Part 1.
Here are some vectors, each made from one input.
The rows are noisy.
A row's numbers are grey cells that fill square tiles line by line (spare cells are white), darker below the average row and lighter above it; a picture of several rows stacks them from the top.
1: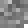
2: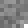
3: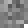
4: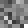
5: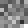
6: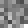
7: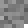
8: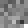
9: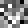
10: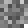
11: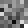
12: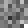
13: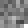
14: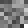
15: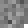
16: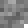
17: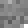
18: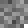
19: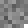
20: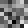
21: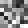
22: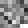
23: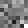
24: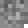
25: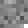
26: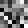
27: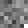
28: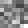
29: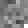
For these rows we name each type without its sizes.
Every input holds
a point on a line.
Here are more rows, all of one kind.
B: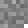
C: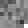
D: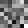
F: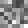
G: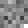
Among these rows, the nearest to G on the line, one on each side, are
B and F.
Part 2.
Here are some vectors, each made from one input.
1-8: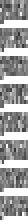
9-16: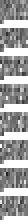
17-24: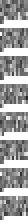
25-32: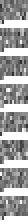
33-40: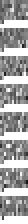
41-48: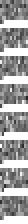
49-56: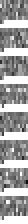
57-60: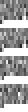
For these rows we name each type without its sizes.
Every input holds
four true/false values.
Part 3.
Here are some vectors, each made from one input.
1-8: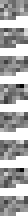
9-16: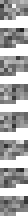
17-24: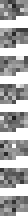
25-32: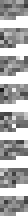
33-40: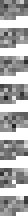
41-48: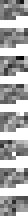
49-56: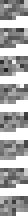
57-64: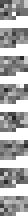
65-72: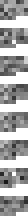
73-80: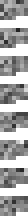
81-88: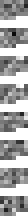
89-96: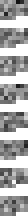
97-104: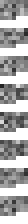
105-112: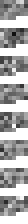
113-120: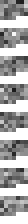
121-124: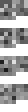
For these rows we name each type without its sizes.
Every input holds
three true/false values.
